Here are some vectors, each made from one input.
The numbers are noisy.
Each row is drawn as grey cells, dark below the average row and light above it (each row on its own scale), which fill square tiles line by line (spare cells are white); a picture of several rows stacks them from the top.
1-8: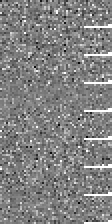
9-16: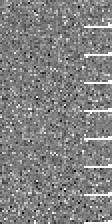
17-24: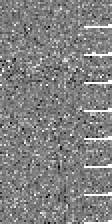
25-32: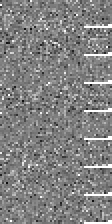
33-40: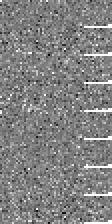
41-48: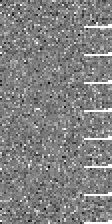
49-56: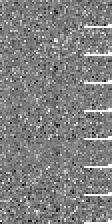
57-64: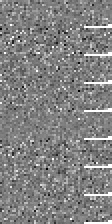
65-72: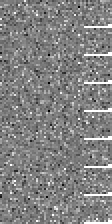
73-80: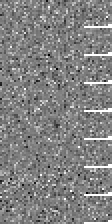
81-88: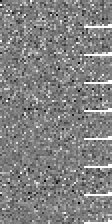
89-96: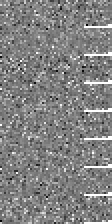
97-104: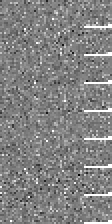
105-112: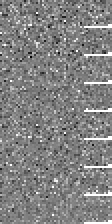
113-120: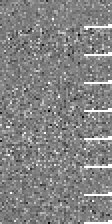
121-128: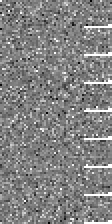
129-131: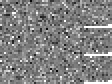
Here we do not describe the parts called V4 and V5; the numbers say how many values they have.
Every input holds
a true/false value and a value of V5, together with either a node of a 7-node tree, or a value of V4.
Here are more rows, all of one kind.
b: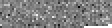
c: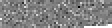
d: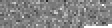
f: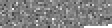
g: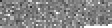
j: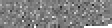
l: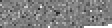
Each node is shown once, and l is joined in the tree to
j.
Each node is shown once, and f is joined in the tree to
b, c and j.
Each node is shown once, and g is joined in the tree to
c.
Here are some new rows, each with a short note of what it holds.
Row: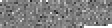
a true/false value, a value of V4 and a value of V5
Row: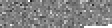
a true/false value, a value of V4 and a value of V5
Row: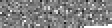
a node of a 7-node tree, a true/false value and a value of V5
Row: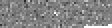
a true/false value, a value of V4 and a value of V5
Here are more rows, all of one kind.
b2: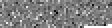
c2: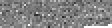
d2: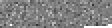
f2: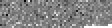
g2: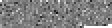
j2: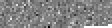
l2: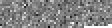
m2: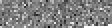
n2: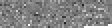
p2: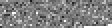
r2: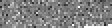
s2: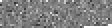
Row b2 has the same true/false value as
d2, g2, p2 and s2.
